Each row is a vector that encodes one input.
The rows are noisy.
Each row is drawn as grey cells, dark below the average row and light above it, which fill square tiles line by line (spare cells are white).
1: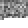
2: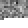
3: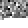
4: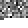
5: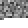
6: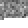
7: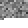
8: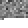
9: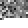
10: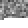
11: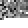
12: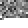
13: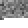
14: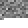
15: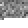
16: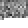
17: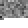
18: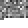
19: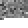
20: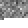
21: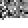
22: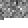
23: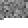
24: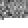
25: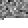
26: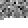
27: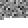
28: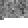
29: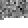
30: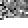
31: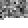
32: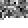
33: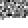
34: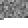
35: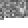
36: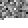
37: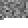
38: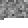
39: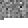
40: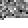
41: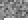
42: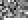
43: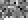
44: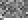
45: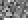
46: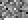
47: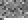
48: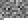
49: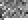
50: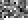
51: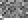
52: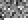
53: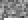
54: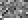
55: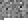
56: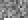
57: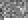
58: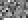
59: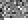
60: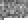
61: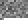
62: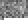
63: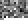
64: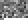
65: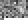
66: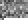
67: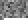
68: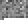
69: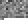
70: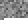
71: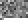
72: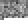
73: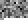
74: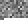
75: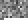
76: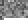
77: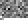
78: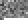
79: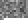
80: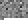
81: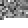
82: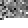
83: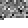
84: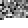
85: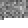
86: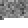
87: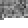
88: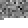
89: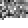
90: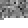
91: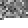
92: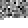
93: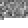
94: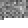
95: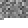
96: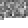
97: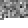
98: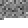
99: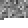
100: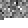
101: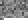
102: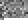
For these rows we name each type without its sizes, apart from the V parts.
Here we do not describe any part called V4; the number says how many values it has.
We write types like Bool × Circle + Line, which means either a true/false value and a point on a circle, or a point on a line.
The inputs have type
Bool × Bool × Bool + Line × (Line + V4).
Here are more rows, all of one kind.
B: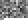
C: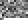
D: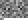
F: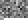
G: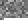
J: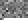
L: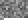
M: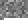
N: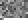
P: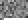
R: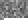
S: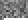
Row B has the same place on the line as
G, J, M and S.
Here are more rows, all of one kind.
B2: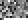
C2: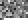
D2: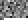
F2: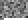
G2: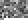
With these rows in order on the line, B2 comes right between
C2 and D2.
